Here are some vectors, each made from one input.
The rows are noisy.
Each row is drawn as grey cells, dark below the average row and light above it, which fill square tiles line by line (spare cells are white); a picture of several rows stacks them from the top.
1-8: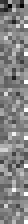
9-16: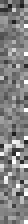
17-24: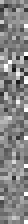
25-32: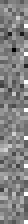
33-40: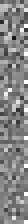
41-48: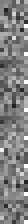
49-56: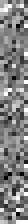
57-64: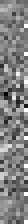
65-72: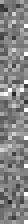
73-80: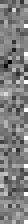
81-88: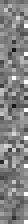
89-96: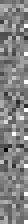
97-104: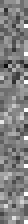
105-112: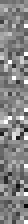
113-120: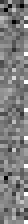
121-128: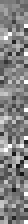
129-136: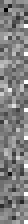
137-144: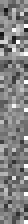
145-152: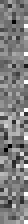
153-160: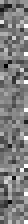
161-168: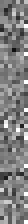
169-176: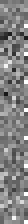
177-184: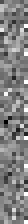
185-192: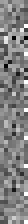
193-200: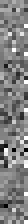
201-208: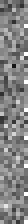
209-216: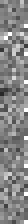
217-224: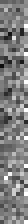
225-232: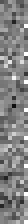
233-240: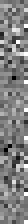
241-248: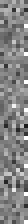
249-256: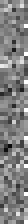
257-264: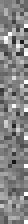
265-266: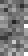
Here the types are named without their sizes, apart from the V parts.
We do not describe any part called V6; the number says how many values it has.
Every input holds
a list of items, each a true/false value and a value of V6.
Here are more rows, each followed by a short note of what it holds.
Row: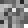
a list of one item
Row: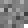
a list of two items
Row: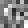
a list of one item
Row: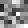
the empty list
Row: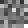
a list of one item
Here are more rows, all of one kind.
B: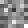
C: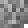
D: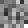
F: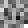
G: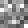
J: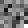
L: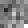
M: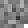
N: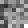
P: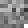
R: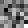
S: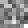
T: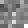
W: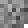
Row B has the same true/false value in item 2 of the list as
D, J, P and W.
